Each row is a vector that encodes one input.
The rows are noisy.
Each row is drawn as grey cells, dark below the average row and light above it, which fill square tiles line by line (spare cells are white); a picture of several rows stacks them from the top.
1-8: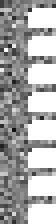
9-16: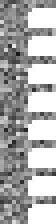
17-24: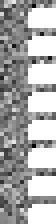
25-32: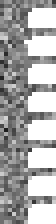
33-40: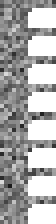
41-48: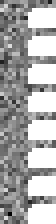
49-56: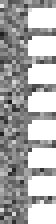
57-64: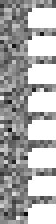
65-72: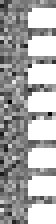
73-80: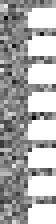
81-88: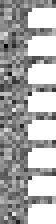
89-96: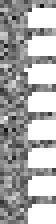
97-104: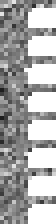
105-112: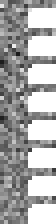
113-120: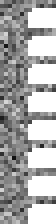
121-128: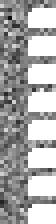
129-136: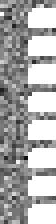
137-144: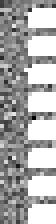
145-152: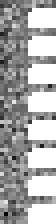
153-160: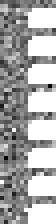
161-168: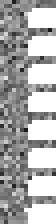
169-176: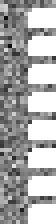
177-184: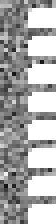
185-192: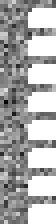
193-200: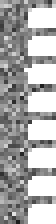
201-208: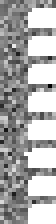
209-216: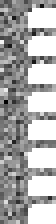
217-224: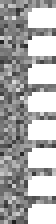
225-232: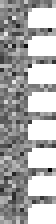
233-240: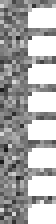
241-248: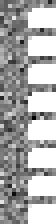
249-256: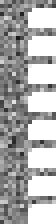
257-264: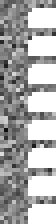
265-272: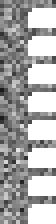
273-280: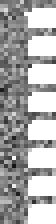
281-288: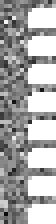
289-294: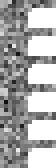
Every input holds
a point on a 9-point line, together with either a point on a 7-point line, or a point on a 9-point line.
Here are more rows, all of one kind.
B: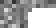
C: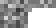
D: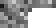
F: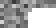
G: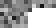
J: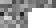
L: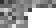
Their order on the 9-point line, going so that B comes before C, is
G, L, B, J, F, C, D.
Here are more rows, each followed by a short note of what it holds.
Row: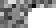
a point on each of two 9-point lines
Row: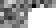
a point on each of two 9-point lines
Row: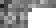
a point on a 7-point line and a point on a 9-point line
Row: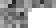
a point on each of two 9-point lines
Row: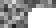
a point on a 7-point line and a point on a 9-point line
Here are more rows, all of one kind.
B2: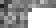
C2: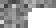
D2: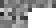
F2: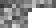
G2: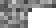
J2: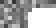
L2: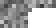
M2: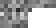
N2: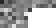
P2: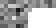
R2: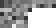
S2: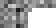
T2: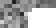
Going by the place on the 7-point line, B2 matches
F2, G2, L2 and R2.
